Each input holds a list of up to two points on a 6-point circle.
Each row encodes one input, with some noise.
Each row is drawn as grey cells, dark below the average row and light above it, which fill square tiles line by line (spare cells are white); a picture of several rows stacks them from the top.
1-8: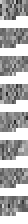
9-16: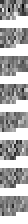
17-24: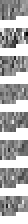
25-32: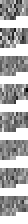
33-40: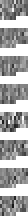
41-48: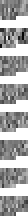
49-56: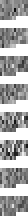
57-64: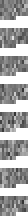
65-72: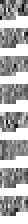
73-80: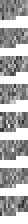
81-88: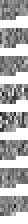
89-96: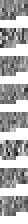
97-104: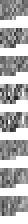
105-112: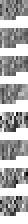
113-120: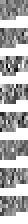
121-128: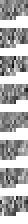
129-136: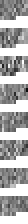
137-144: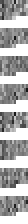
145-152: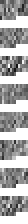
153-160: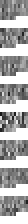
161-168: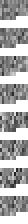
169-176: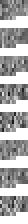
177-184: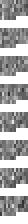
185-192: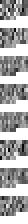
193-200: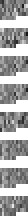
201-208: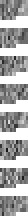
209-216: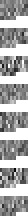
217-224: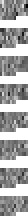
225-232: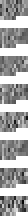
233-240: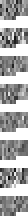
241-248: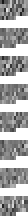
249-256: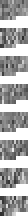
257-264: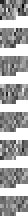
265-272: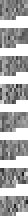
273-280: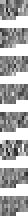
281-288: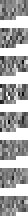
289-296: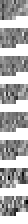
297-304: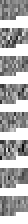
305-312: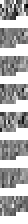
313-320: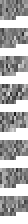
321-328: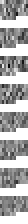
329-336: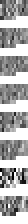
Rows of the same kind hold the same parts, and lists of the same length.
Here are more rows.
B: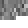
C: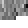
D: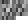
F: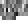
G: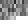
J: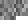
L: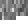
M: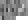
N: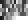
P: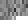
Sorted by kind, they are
B, J, L
C, F, G, M, N, P
D

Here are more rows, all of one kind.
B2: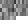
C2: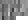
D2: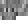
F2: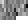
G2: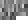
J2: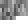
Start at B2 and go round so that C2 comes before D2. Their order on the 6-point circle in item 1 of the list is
B2, F2, G2, J2, C2, D2.
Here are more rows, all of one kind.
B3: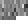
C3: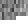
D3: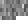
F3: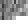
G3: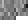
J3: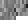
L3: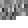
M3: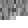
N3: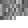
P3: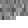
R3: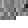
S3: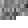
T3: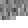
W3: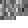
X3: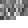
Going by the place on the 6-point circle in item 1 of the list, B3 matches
G3, J3, R3 and X3.
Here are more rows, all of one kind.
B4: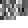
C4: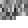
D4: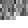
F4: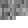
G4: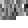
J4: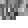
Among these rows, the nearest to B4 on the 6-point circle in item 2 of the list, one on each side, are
G4 and J4.
